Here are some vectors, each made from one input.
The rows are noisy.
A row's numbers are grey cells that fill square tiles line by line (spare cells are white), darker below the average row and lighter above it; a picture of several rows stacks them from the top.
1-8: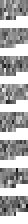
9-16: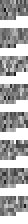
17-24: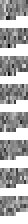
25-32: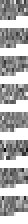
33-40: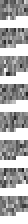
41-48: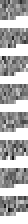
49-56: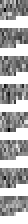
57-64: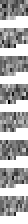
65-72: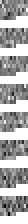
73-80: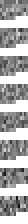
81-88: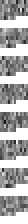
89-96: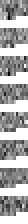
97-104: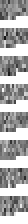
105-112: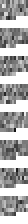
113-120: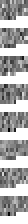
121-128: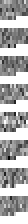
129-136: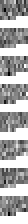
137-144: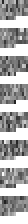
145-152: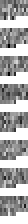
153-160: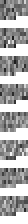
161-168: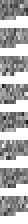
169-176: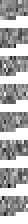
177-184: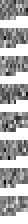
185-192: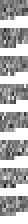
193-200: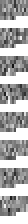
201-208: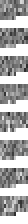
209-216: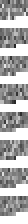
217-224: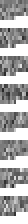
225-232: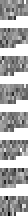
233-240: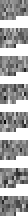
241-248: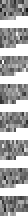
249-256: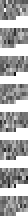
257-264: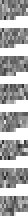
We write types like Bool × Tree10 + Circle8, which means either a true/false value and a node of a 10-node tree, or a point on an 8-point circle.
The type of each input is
Circle9 × (Label10 + Line9).
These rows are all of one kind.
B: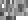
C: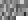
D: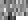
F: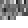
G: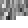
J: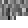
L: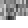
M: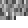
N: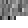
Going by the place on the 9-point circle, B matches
F and G.
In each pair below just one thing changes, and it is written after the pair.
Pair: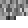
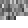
the place on the 9-point circle
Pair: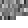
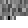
the place on the 9-point circle
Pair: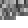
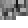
the place on the 9-point circle
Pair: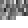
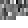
the place on the 9-point line
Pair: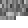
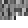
the place on the 9-point line
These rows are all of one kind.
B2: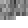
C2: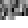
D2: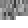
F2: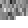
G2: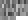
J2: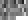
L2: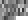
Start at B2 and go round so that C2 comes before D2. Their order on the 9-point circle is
B2, F2, L2, G2, J2, C2, D2.
